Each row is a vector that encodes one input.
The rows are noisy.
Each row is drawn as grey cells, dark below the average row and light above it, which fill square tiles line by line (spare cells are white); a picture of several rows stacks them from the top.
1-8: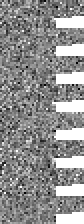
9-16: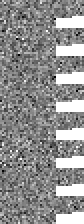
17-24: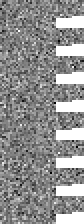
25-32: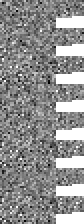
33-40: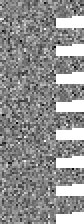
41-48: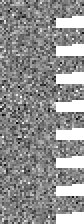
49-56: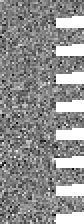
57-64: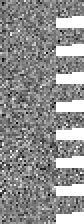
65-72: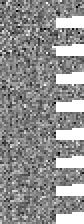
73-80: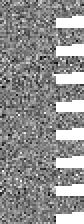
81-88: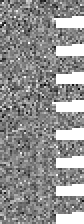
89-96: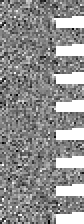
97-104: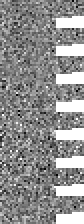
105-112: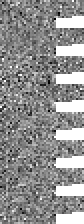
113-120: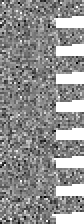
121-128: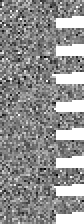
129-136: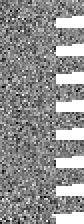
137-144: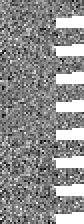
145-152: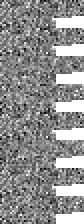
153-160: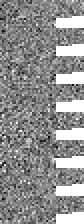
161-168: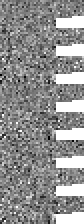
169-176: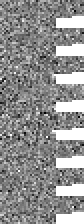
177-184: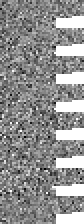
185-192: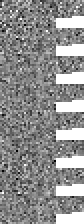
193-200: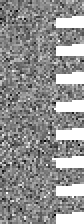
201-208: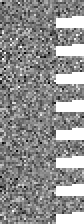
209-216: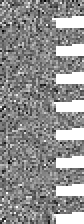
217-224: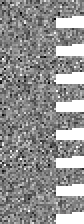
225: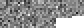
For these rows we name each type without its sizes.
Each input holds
a node of a tree, together with a list of items, each a point on each of two lines.
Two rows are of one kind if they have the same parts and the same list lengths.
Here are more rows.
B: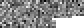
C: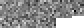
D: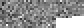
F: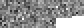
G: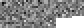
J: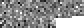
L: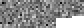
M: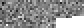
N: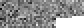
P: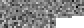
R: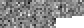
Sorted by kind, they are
B, J
C, F, P, R
D, G, L, M, N

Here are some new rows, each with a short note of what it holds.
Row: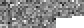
a node of a tree, together with a list of one item
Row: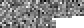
a node of a tree, together with the empty list
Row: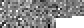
a node of a tree, together with the empty list
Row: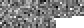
a node of a tree, together with the empty list
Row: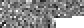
a node of a tree, together with the empty list
